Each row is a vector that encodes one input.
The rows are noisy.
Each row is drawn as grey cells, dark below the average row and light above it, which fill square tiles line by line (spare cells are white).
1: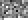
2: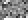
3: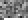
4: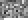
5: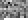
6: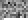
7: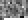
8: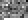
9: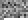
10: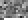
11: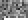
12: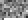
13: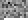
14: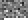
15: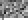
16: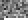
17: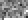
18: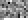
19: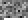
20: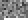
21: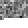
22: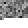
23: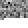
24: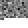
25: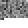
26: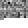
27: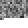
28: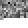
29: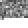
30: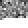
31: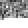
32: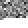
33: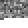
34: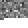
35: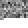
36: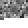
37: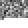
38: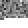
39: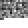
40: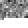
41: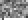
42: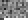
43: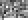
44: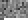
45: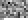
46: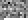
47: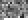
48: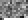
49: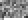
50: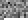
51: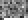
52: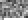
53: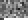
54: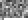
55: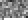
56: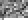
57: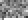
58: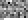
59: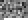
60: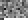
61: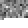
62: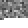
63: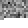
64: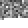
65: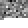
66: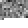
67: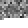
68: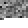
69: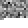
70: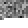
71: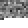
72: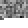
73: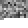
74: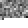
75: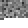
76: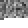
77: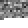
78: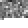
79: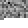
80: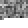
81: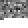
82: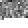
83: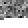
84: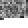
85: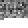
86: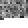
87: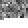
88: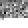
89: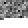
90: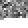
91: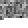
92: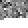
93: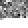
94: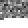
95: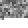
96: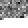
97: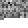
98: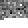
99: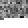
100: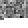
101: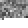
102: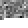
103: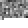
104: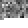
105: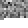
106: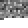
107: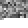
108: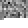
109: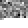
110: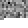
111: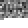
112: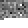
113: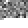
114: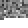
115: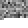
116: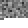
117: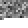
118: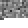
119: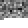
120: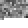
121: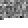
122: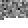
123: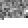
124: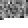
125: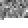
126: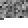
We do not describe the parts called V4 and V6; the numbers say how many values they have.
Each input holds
four true/false values and a value of V4, together with either a point on a 5-point line, or a value of V6.
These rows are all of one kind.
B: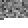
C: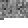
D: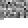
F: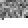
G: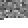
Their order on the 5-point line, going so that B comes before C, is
G, B, F, C, D.
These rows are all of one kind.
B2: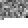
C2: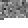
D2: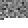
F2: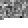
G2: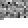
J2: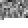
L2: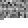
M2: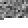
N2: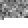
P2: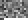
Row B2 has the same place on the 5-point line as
D2, J2 and P2.
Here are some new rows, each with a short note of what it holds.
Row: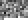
four true/false values, a value of V4 and a value of V6
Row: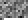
a point on a 5-point line, four true/false values and a value of V4
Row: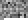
a point on a 5-point line, four true/false values and a value of V4
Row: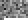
a point on a 5-point line, four true/false values and a value of V4
